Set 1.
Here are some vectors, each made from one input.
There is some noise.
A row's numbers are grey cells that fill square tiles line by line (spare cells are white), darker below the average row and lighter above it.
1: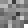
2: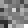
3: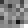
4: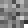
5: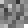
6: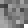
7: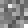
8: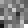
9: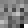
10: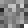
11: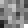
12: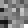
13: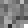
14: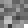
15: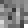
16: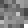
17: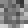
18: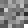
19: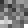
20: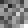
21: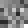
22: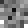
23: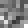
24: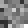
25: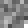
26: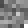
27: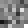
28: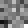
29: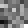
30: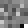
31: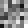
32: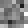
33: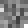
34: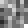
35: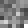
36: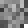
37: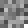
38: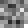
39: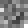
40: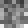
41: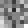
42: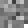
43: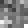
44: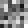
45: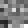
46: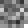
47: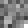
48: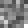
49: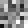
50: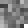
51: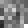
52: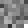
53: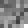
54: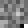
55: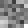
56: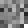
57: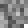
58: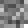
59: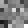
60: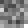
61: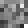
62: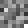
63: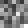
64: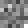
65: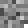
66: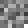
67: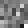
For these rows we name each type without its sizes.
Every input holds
a list of points on a line.
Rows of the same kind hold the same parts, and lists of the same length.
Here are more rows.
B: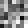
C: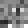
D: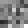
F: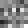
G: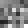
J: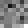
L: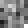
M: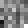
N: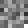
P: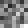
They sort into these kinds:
B
C, D, F, G, L, M, N
J, P

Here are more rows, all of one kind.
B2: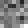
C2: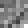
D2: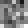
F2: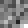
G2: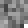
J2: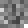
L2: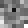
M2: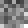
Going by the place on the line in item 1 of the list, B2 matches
D2 and M2.
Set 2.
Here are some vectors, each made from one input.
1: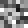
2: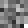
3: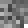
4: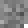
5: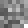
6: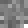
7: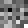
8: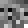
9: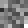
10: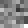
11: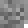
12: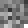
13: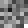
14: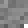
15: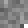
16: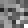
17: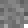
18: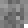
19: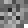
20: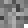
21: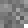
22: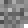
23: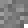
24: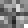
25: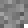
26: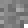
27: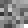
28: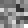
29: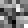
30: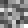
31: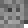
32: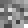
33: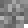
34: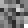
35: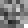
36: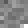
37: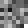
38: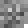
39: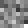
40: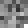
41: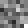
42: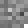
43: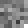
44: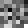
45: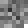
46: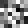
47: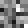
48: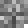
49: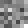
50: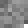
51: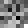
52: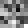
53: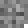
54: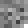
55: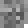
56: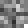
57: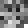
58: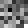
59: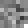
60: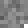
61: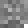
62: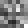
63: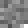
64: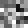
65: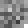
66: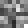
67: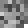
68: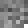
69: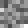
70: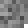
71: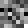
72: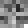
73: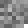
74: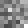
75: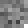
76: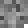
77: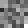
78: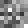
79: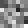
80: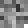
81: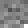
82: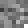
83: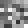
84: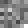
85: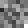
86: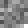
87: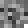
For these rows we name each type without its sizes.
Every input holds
a point on a line, together with either a fixed value, or a node of a tree.
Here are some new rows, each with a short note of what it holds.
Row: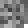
a point on a line and a node of a tree
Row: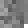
a point on a line and a node of a tree
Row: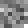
a point on a line and a node of a tree
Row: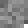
a point on a line
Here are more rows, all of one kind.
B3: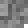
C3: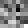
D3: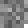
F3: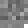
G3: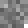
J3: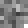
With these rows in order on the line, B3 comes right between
D3 and G3.
